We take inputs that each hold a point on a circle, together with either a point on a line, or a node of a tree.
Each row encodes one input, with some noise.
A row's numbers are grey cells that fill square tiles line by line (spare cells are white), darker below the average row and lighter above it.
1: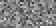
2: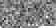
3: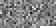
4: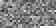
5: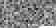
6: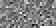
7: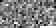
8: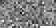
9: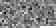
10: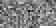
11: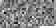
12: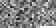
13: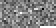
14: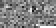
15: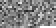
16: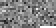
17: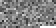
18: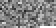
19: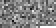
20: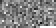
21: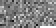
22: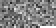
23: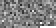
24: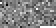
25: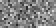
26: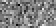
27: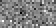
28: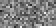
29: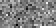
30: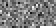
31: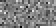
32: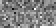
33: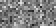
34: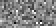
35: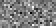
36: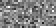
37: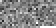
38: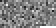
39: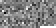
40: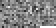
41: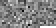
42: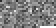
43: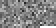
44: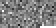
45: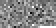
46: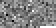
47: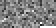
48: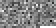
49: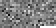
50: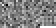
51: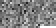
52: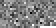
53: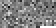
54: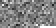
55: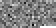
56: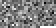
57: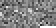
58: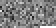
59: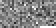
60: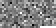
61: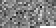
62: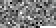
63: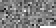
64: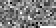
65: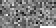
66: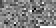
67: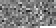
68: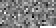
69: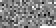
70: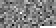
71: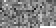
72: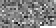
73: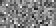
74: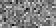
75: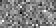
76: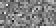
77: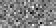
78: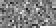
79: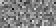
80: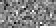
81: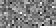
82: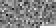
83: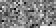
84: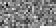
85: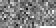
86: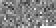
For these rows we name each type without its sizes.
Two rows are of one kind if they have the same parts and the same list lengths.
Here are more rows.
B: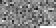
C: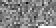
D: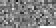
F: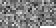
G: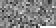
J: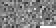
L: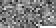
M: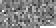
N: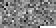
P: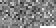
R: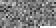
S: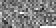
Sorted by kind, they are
B, C, D, L, P
F, G, J, M, N, R, S

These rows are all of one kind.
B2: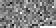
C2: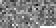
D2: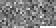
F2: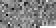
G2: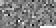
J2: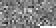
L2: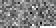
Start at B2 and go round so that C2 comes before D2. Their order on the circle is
B2, J2, L2, C2, G2, F2, D2.
